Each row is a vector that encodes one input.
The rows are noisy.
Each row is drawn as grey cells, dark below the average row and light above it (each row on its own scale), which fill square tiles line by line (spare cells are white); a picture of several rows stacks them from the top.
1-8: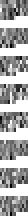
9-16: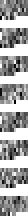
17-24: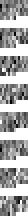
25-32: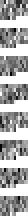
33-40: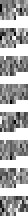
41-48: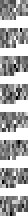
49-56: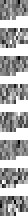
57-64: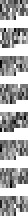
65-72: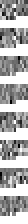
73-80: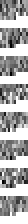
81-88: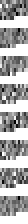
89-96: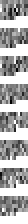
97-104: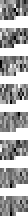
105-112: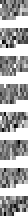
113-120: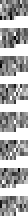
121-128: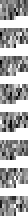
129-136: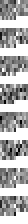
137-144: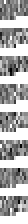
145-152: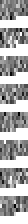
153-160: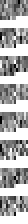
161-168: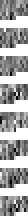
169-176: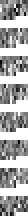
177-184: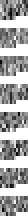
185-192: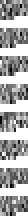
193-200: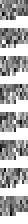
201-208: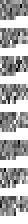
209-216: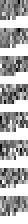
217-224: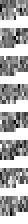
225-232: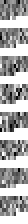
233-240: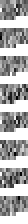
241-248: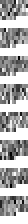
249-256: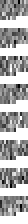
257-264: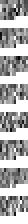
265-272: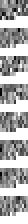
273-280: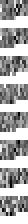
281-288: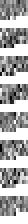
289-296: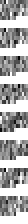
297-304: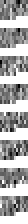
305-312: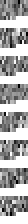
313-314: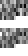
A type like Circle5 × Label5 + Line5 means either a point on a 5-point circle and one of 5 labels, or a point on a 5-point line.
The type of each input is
Bool × (Line8 + Line10).
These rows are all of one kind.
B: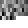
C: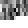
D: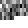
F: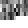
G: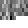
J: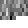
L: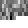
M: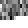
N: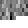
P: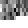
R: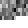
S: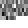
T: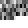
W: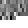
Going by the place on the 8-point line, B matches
G, J and N.
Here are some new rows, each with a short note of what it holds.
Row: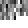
a point on a 10-point line and a true/false value
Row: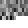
a point on an 8-point line and a true/false value
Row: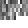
a point on a 10-point line and a true/false value
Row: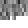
a point on a 10-point line and a true/false value
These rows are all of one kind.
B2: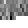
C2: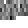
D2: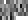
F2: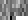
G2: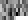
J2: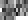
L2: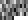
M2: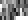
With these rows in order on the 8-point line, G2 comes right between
F2 and J2.
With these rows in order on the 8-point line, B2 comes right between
D2 and M2.
